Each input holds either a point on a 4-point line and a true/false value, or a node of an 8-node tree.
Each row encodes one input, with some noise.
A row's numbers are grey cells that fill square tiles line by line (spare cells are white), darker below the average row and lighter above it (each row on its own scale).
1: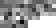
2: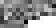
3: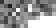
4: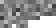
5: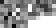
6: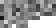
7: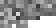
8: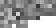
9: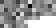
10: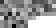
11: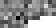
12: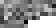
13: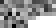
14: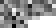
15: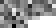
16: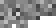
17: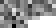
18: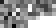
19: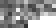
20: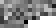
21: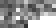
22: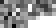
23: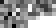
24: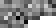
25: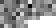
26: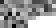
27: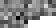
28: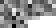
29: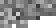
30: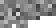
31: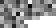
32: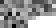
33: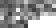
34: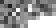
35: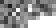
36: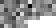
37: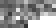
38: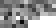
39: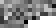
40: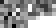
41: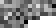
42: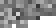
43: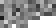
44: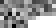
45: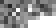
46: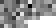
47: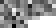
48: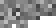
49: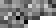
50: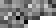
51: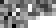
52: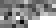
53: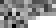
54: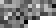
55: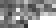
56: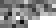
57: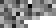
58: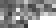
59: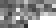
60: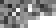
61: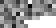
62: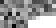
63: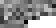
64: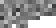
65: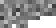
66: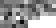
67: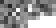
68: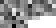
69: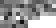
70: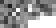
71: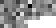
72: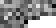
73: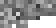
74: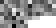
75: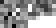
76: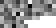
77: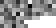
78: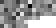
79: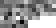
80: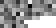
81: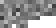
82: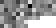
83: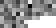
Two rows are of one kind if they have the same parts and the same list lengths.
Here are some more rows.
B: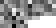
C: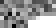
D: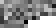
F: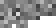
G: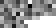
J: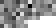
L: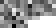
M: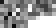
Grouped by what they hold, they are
B, C, G, J, L, M
D, F

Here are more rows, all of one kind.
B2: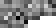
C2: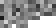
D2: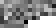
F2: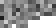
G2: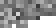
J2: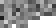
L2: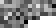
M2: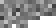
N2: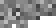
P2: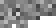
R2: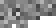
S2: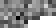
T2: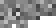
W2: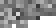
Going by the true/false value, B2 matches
D2, L2 and S2.
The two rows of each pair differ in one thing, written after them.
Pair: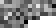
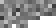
the true/false value
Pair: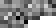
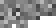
the true/false value
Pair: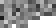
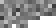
the place on the 4-point line
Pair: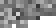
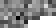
the true/false value
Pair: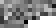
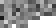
the true/false value
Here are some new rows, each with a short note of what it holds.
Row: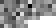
a node of an 8-node tree
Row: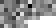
a node of an 8-node tree
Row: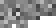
a point on a 4-point line and a true/false value
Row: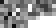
a node of an 8-node tree
